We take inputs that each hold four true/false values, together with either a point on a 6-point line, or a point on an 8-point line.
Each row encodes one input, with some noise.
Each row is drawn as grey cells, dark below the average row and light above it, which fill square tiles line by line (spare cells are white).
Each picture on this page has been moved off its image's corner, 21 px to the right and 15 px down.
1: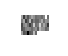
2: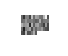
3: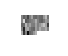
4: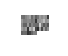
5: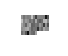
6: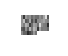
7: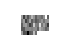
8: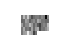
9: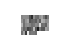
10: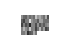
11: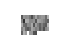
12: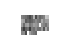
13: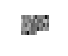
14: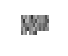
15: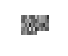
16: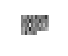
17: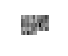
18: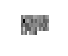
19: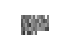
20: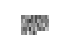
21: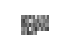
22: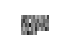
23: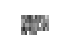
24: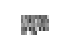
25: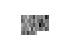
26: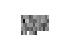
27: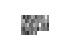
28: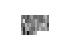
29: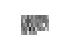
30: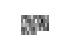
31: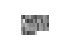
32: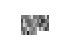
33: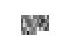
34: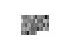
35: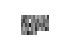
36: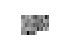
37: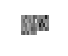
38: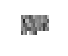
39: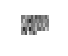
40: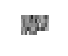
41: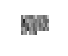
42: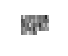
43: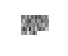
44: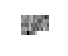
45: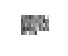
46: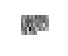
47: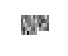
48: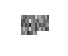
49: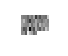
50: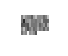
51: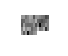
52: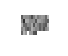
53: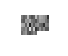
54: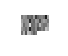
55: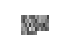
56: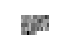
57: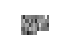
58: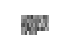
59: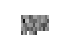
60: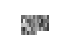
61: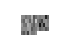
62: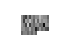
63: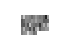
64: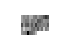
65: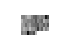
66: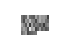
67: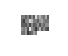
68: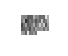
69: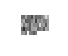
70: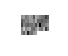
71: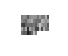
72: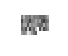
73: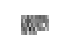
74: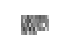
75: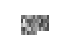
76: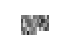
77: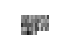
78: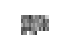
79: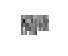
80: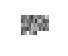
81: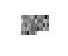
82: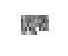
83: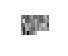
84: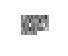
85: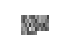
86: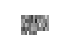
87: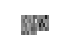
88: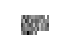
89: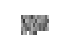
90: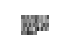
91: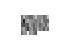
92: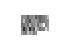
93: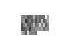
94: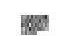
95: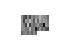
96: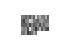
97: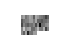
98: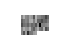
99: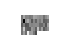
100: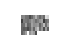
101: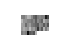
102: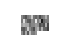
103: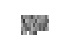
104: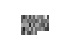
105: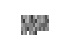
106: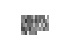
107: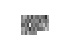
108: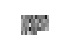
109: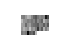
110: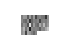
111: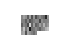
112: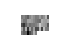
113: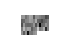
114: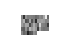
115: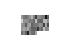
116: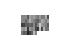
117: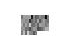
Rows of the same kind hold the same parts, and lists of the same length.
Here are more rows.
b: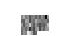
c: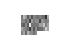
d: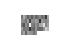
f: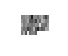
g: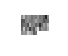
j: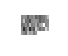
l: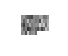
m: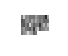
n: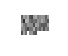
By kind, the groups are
b, f, n
c, d, g, j, l, m

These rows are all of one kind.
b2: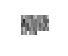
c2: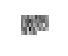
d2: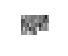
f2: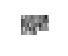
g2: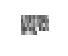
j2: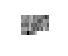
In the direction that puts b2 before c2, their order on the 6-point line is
g2, j2, b2, f2, d2, c2.
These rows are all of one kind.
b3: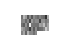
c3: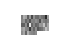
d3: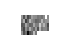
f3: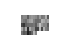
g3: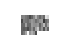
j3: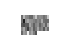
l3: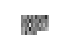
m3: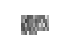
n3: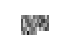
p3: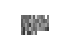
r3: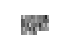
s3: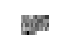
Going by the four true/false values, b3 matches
c3 and l3.
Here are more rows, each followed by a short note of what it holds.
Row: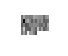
a point on a 6-point line and four true/false values
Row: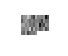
a point on an 8-point line and four true/false values
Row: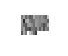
a point on an 8-point line and four true/false values
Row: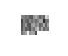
a point on a 6-point line and four true/false values
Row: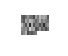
a point on an 8-point line and four true/false values
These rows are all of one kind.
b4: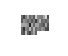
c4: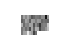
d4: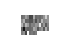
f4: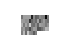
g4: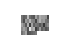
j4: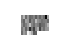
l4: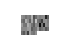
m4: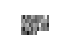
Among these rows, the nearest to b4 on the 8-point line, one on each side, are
d4 and f4.
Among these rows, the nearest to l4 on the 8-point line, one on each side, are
j4 and m4.
